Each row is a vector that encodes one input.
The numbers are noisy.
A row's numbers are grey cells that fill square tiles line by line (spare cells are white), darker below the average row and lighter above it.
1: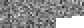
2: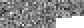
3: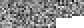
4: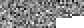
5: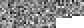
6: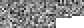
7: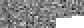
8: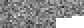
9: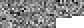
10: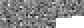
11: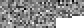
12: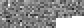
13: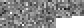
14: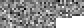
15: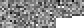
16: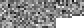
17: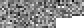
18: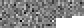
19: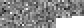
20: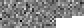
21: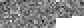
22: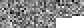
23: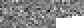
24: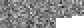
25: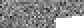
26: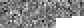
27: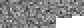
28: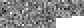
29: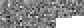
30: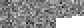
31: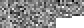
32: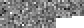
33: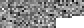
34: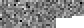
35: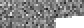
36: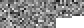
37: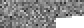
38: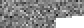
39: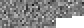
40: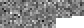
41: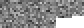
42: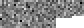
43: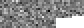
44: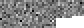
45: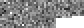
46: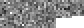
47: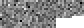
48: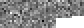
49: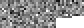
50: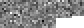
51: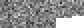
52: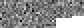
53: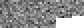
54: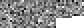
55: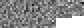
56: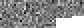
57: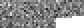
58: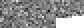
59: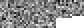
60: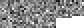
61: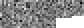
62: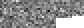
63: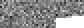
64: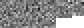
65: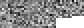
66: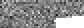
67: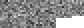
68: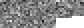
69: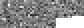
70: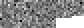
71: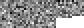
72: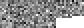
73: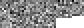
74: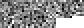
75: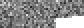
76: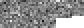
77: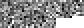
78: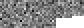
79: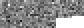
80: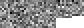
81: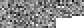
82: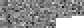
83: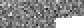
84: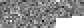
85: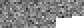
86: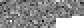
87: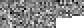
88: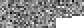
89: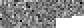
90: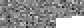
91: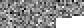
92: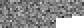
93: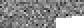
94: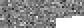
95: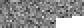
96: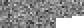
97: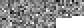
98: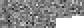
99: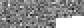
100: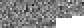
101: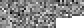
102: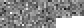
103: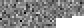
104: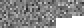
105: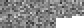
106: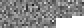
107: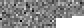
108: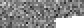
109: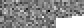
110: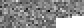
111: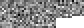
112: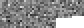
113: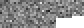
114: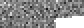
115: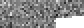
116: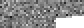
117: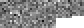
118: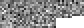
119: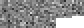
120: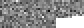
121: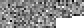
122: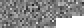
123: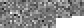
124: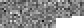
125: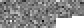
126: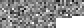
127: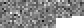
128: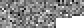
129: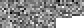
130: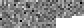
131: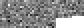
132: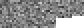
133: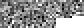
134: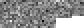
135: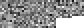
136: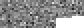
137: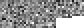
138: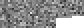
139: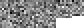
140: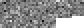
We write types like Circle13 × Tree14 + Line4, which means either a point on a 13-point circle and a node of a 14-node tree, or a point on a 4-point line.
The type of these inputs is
Bool × Label7 + Tree13 + Unit.
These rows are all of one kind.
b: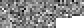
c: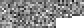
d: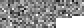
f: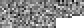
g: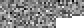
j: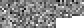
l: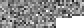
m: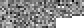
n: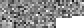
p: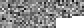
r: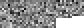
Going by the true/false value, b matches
d, j and r.
